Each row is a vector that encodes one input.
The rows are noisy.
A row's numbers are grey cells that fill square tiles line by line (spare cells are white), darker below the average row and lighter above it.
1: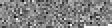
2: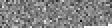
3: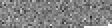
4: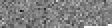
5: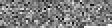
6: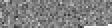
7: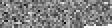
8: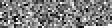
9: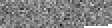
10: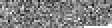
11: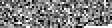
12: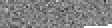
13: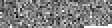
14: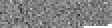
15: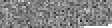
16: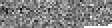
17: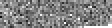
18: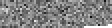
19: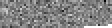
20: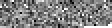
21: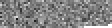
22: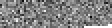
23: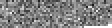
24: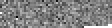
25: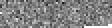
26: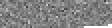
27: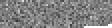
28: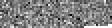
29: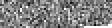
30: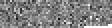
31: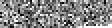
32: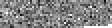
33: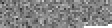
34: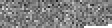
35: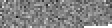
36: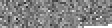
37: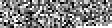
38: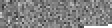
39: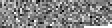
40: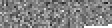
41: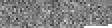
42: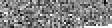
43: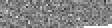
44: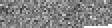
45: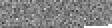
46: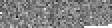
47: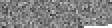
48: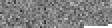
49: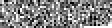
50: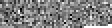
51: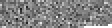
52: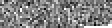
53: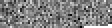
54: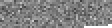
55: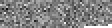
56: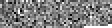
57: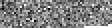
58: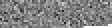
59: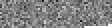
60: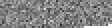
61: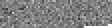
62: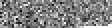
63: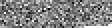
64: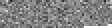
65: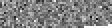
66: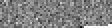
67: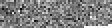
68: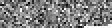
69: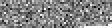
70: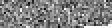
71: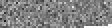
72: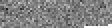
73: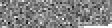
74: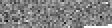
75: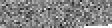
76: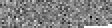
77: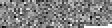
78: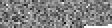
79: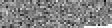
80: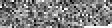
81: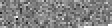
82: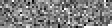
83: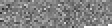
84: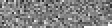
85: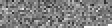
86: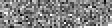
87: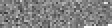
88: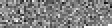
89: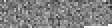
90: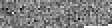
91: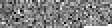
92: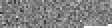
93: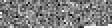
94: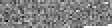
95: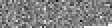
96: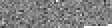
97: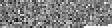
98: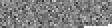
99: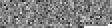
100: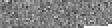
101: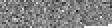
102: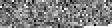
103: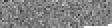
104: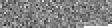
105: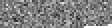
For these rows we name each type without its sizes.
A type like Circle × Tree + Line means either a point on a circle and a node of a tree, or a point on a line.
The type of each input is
Line × List(Circle + Label).
